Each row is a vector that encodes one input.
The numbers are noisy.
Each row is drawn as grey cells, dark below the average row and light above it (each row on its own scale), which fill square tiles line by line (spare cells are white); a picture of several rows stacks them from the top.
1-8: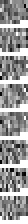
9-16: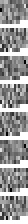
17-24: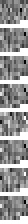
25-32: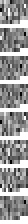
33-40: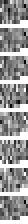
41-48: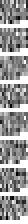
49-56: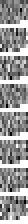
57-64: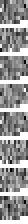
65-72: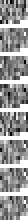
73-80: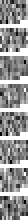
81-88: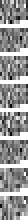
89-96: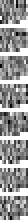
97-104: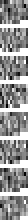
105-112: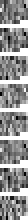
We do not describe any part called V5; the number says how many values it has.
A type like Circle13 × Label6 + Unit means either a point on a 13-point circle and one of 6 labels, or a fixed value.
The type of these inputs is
List2(Bool × V5).
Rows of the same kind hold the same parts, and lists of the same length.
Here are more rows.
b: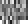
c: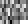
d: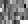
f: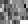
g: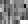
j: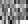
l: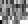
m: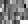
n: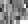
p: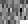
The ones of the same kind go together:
b, c, d, f, g, j, m
l, n
p

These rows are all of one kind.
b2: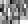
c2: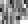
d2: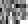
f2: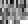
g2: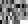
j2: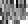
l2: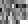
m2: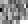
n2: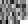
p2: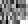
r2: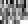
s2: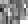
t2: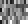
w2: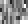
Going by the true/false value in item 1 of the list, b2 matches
c2, m2, s2 and w2.
